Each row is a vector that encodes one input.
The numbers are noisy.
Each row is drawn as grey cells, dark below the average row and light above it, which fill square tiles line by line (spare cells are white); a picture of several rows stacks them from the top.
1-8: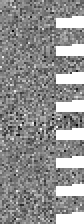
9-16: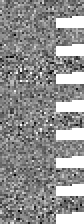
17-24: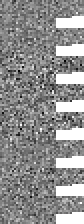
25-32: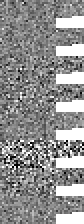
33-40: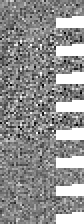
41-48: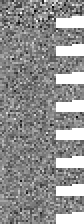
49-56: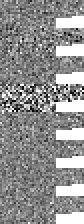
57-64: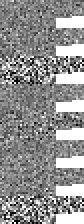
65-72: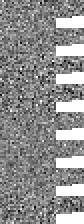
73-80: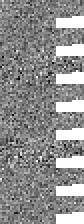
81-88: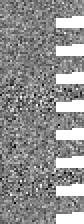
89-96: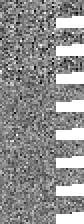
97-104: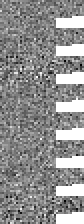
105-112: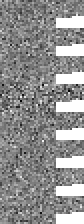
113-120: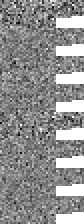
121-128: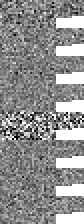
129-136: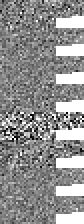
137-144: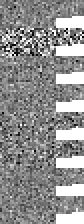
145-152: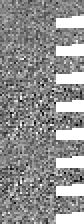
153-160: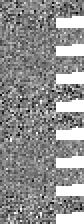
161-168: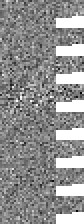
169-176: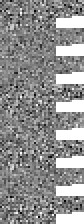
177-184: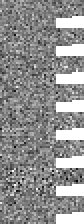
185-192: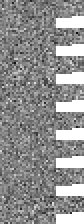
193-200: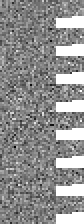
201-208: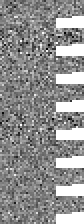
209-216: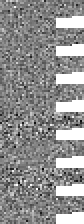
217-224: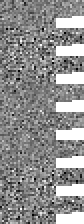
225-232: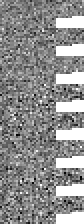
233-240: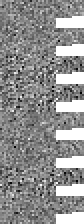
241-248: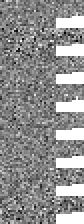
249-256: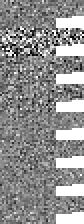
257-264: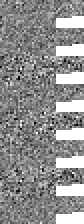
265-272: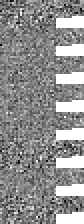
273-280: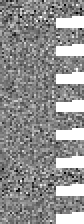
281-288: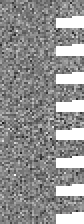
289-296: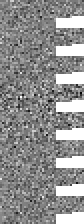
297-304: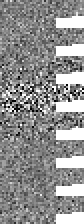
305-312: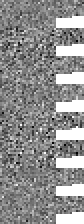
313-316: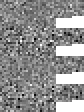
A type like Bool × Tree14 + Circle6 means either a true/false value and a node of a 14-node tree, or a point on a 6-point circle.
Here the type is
List2((Circle9 + Unit) × Line6).
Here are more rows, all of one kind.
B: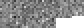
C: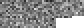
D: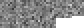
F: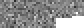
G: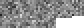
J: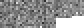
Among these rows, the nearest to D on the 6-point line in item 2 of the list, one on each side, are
F and G.
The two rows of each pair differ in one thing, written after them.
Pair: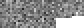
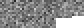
the place on the 6-point line in item 1 of the list
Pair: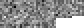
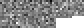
the place on the 6-point line in item 1 of the list
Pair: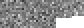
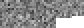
the place on the 6-point line in item 2 of the list
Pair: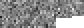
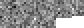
the place on the 6-point line in item 1 of the list
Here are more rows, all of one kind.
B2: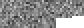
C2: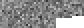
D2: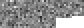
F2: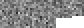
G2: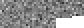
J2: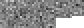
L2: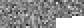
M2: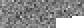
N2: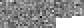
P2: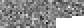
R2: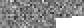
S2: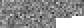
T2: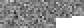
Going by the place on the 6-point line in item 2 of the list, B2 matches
C2, F2 and L2.
